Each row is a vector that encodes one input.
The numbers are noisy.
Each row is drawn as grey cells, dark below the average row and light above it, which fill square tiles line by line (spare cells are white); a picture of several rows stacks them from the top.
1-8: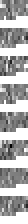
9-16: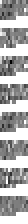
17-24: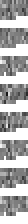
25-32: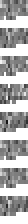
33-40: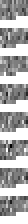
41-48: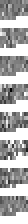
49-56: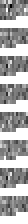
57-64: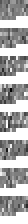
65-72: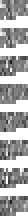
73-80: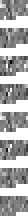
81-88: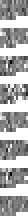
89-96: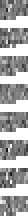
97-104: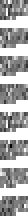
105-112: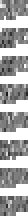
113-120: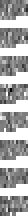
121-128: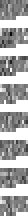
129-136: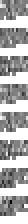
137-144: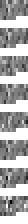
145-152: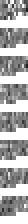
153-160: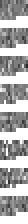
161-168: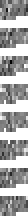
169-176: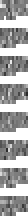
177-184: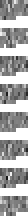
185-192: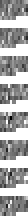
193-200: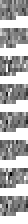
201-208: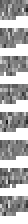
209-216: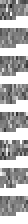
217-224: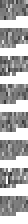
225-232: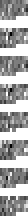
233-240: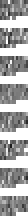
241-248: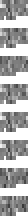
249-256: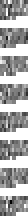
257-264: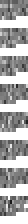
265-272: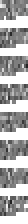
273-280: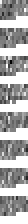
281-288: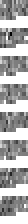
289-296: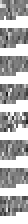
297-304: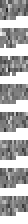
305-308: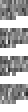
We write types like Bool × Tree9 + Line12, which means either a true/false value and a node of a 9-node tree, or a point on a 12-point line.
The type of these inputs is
Line5 × Line5 + List2(Line7).
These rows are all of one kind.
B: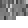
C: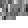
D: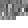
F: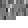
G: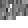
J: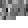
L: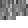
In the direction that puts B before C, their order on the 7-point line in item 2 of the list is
F, B, L, G, D, C, J.
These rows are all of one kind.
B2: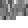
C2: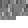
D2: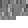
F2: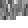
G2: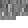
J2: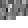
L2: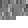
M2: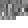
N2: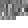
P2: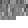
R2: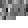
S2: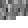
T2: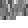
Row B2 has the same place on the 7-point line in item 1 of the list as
F2 and T2.
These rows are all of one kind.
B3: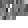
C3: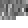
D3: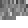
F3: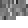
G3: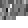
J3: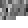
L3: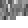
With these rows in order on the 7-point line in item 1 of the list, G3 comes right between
B3 and J3.
